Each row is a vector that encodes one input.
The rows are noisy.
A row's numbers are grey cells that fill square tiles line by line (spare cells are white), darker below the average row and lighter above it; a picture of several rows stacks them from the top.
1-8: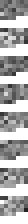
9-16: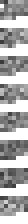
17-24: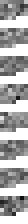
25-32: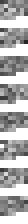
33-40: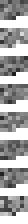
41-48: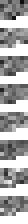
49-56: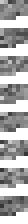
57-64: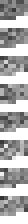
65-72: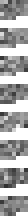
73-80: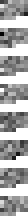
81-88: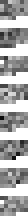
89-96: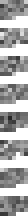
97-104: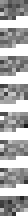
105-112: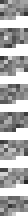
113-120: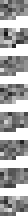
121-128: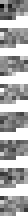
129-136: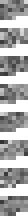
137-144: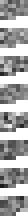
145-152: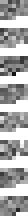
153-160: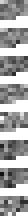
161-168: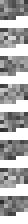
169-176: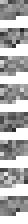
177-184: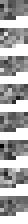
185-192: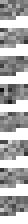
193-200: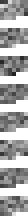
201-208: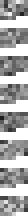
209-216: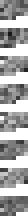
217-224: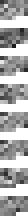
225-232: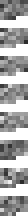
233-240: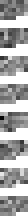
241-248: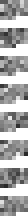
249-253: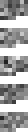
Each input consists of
either a point on a 5-point line, or a list of up to two points on a 4-point line.
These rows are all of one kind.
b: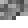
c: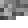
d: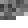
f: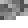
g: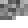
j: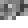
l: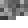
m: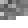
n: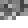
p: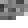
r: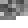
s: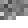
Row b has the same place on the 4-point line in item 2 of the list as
d, g, j and l.
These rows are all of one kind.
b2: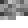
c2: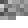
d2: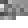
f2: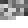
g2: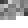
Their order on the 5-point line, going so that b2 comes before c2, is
f2, g2, b2, c2, d2.
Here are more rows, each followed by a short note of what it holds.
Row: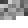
a point on a 5-point line
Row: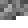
a list of one item
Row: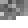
a list of two items
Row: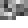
the empty list
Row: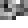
the empty list
